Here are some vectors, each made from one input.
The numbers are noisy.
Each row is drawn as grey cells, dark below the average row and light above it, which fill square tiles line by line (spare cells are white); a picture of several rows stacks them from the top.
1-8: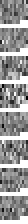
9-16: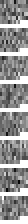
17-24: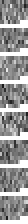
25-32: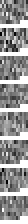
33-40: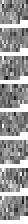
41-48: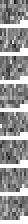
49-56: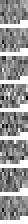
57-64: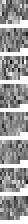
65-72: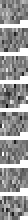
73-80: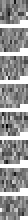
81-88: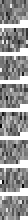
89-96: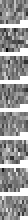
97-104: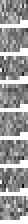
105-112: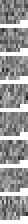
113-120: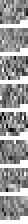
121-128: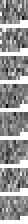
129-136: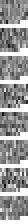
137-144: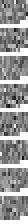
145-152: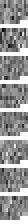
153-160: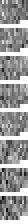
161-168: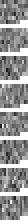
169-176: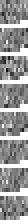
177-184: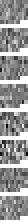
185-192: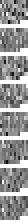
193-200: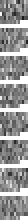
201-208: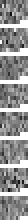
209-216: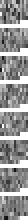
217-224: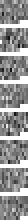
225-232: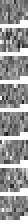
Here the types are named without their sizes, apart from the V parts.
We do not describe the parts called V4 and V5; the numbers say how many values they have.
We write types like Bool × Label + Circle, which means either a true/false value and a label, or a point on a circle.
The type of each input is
Bool × Line × (Line + V4) × Tree × V5.
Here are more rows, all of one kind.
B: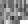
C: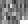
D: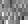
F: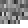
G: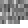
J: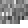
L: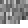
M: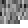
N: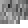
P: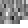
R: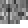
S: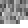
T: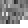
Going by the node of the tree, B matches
F, P and T.
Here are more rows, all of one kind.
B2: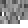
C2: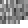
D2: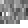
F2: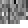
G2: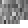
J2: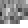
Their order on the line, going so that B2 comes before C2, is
B2, F2, G2, D2, J2, C2.
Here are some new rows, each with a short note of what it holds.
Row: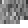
a point on a line, a node of a tree, a true/false value, a value of V4 and a value of V5
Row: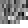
a point on each of two lines, a node of a tree, a true/false value and a value of V5
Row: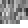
a point on a line, a node of a tree, a true/false value, a value of V4 and a value of V5
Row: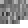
a point on each of two lines, a node of a tree, a true/false value and a value of V5
